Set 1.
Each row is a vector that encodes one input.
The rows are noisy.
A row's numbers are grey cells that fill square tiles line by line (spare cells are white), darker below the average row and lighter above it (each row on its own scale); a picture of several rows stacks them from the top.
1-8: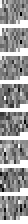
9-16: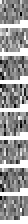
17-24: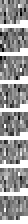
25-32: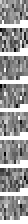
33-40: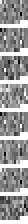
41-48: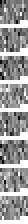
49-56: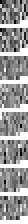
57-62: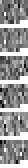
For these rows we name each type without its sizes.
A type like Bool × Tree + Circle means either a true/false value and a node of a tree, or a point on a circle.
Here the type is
Bool × Bool × Bool × Bool + Unit.
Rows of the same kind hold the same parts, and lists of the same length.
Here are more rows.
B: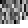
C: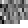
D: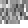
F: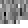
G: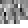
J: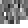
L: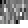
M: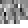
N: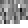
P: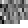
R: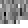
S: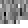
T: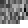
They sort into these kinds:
B, D, F, G, J, L, M, N, R, S, T
C, P

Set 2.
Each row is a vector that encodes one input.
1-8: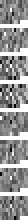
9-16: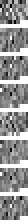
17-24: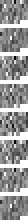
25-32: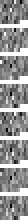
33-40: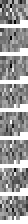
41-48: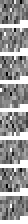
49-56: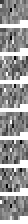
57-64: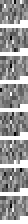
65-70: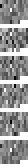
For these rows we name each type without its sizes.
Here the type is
Bool × Bool × Bool × Bool.
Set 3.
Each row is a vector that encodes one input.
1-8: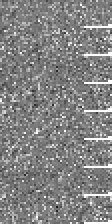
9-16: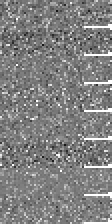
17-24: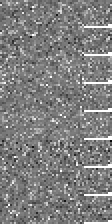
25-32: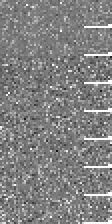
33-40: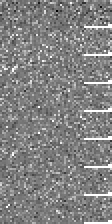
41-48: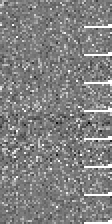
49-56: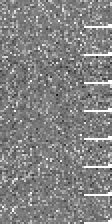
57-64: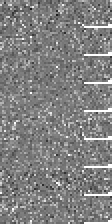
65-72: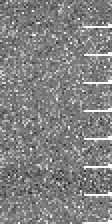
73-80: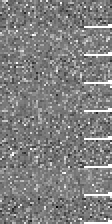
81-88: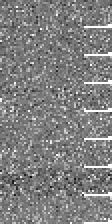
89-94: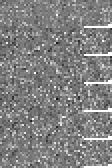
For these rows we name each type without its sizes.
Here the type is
Circle.
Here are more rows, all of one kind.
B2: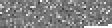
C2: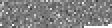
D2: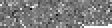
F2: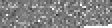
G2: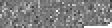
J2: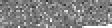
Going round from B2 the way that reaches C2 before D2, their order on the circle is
B2, C2, D2, F2, G2, J2.
